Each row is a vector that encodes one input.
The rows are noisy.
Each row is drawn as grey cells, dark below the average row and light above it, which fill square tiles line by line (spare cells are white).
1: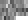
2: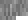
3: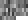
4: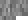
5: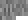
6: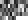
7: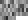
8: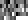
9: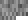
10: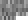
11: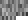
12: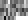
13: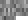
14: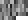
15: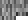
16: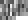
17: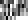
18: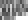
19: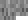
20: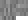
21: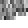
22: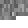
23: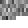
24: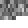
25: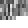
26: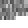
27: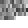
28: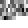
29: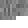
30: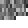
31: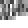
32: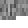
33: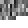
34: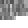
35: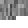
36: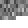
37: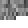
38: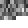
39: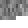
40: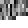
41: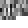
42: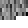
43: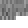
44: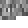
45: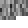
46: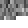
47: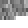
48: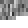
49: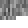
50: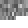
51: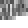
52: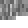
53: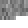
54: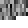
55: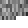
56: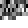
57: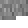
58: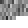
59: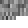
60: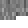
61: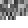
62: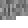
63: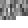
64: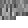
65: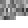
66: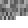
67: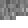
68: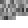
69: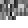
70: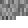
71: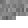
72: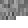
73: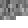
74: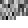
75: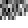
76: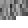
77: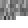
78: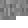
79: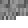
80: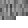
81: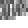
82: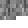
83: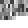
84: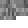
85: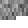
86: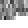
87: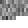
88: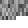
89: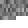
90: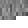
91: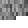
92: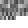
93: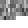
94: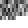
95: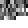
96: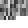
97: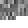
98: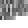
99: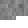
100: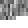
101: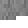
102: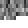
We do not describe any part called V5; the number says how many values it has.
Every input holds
a point on an 8-point circle, a true/false value and a value of V5.
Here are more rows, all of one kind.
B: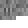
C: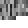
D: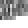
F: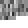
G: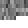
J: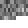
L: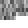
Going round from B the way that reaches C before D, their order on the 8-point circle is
B, J, F, C, L, D, G.
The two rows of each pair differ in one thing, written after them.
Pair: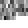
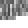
the true/false value
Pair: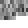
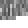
the value of V5
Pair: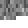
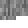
the value of V5
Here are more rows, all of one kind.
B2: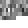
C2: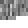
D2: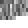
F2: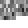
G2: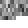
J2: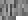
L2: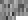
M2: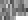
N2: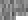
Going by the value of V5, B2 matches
G2 and M2.
